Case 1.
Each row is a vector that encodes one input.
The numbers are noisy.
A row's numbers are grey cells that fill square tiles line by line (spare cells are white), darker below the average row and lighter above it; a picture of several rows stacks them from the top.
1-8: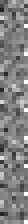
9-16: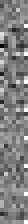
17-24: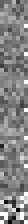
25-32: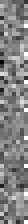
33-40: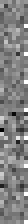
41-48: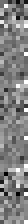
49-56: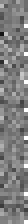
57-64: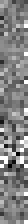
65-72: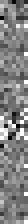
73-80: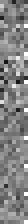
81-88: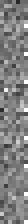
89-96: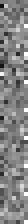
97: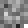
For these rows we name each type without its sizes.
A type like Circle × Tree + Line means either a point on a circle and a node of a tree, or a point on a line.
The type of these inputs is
Bool × Tree + Unit.
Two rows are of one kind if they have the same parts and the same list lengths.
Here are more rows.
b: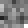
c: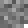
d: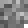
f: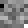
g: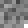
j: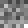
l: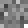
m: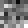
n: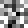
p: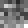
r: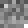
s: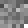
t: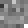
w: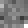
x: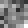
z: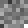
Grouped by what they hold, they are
b, c, d, f, g, j, l, m, p, r, s, t, w, x, z
n

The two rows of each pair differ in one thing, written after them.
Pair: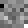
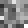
the node of the tree
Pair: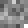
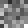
the node of the tree
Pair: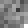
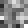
the true/false value
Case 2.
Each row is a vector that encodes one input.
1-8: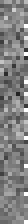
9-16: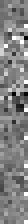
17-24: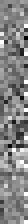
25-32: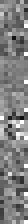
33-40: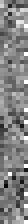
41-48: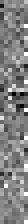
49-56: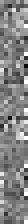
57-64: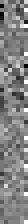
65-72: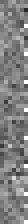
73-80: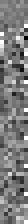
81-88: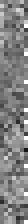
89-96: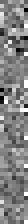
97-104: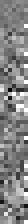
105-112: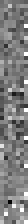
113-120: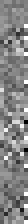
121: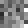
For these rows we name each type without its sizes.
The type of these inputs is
Bool × Tree.
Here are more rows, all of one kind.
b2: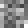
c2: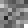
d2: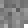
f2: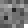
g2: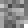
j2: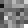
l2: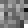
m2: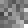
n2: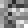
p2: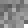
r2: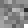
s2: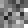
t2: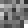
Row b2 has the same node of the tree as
c2 and s2.
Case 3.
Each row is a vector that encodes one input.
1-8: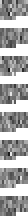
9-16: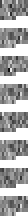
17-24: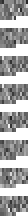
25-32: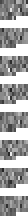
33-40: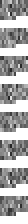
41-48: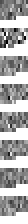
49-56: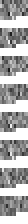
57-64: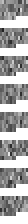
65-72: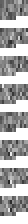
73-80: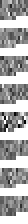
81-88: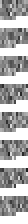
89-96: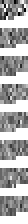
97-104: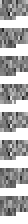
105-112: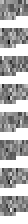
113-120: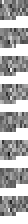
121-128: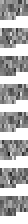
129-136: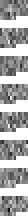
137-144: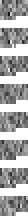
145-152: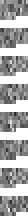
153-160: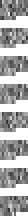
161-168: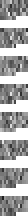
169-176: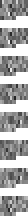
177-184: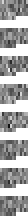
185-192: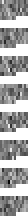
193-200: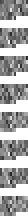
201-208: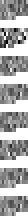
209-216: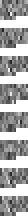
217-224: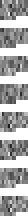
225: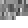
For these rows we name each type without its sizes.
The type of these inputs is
List(Line).
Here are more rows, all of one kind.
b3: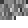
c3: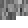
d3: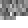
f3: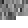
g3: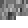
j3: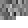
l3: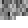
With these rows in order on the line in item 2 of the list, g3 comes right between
f3 and l3.
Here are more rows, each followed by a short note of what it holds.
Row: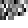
the empty list
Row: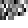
the empty list
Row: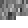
a list of two items
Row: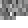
a list of two items
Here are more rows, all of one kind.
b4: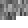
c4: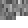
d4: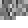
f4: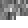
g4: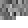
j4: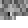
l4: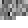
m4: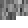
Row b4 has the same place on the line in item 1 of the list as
c4 and f4.
